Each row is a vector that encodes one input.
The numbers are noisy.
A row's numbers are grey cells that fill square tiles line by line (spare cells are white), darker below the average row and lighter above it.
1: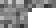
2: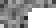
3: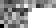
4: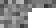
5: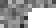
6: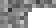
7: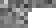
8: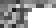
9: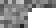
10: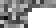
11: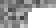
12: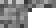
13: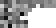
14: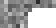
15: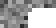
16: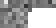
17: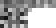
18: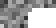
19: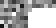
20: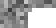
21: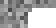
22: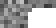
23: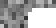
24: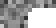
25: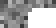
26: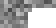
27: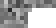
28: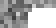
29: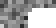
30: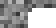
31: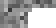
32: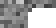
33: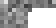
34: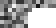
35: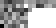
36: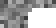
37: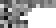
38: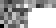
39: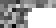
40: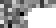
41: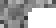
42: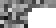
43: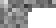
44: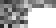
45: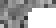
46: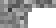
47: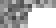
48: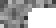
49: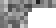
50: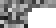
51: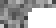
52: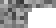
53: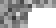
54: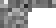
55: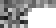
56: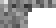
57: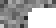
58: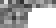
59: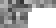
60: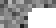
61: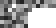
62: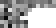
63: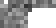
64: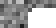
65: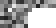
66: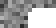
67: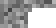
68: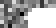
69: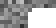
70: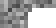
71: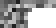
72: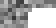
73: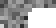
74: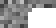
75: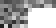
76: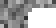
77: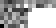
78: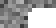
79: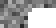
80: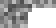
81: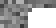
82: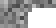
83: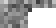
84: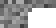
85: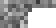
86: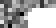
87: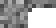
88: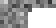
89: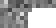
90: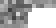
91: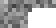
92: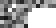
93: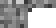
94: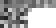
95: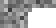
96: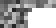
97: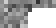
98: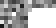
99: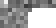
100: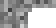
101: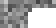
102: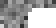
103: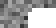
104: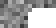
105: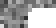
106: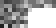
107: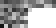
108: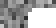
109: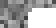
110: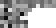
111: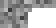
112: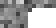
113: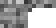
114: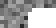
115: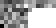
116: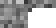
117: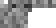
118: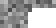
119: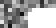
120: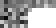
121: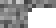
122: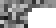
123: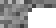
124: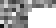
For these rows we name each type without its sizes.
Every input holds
either a node of a tree, or a list of points on a line.
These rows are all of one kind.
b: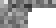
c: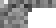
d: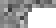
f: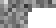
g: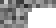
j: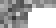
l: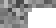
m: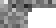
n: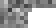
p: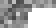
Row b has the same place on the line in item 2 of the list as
l, m and n.
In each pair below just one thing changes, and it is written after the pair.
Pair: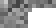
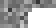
the place on the line in item 2 of the list
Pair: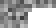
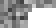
the place on the line in item 2 of the list
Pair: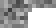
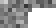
the place on the line in item 1 of the list
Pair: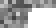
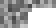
the place on the line in item 2 of the list
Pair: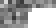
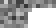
the place on the line in item 1 of the list
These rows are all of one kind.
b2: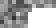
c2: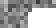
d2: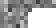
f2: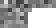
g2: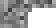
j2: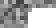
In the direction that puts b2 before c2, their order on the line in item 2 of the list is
f2, j2, b2, g2, c2, d2.
